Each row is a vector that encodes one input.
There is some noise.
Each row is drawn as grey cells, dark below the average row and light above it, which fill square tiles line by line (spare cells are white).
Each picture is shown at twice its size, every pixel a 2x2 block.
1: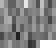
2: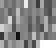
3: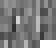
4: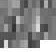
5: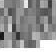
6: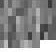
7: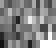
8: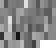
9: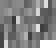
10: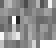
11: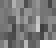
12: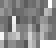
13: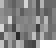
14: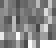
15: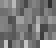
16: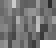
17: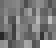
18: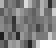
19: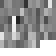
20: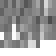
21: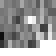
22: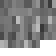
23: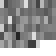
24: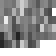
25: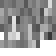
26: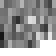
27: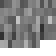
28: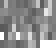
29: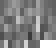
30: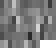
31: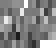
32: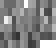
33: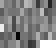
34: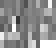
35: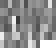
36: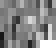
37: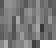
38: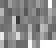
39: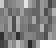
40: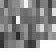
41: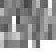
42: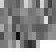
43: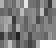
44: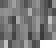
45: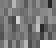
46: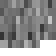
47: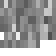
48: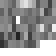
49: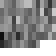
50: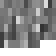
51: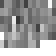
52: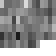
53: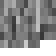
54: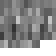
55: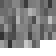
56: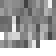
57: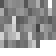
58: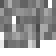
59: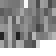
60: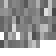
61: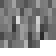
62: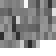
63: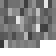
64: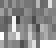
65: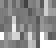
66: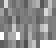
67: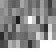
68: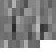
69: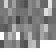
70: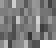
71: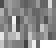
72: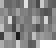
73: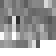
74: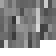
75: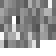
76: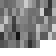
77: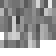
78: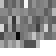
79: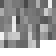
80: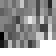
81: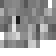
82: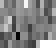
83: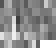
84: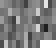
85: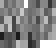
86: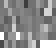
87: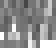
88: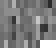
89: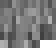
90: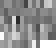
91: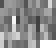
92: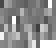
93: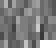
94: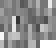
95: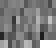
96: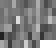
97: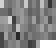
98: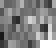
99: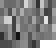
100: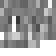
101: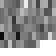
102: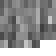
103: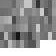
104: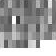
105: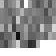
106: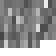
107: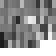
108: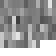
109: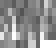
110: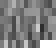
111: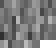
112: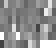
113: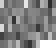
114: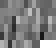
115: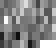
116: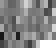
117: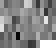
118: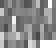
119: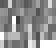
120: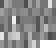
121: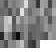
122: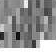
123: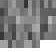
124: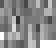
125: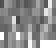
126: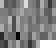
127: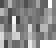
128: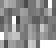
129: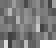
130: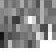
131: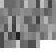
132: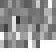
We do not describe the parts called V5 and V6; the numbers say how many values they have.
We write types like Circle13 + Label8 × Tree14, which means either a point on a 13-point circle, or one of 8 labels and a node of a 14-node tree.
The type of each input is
List2(Line4) + V5 × V6.
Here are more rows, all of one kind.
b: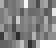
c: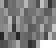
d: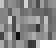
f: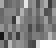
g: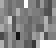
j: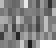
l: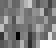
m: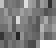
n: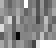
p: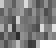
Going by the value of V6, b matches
d, g, j and n.
